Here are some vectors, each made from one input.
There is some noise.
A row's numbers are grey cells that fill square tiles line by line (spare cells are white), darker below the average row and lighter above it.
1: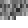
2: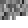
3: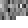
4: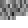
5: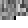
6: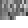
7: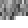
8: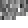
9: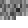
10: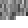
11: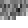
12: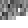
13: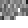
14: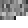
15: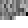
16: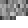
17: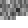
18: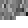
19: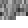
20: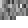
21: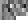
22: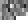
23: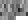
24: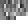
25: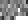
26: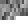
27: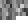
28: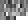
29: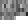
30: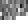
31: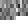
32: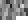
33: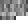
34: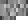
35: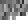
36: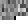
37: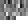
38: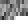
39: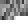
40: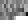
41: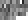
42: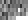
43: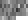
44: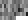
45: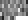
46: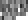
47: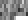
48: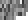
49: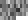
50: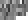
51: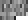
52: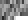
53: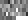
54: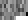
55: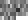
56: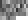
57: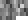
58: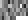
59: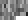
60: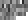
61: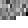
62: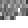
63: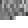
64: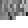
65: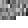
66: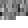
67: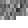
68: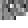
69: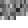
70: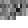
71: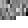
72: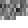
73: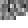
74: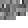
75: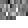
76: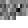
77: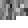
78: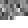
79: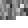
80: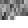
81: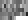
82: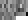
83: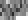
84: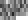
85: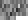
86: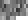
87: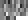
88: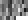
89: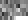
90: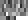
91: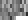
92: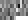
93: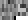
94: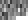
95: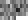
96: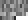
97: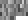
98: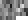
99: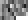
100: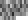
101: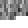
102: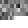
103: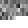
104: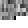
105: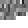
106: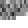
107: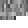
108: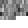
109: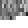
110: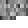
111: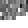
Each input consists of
a true/false value, together with either one of 9 labels, or a point on a 7-point line.
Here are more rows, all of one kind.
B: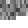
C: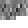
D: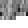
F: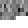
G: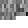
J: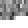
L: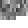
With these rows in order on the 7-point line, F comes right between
D and G.
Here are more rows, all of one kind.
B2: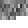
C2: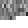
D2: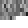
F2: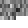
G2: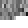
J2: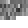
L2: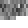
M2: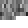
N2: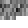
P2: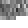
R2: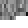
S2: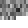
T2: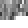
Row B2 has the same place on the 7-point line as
C2, D2, G2 and L2.
